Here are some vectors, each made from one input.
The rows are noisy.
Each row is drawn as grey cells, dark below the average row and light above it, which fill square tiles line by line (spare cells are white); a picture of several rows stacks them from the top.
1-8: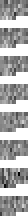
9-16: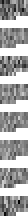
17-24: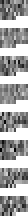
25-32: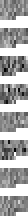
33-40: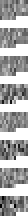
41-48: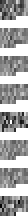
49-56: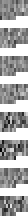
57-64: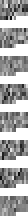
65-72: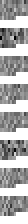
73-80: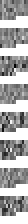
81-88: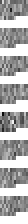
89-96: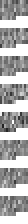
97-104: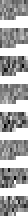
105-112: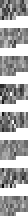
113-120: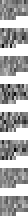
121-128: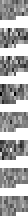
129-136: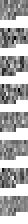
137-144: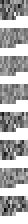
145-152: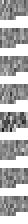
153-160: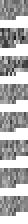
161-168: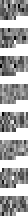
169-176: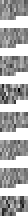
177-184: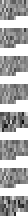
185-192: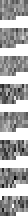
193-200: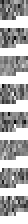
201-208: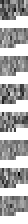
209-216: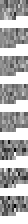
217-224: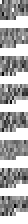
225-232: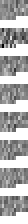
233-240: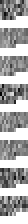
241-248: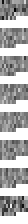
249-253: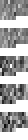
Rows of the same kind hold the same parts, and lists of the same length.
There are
2 kinds of row.
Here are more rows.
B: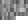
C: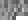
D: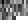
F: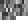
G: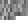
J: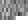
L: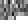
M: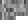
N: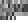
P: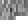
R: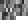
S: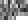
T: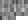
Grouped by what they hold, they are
B, C, G, J, M, P, T
D, F, L, N, R, S

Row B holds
a point on a 15-point line.
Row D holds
a point on a 3-point line and a point on a 7-point line.
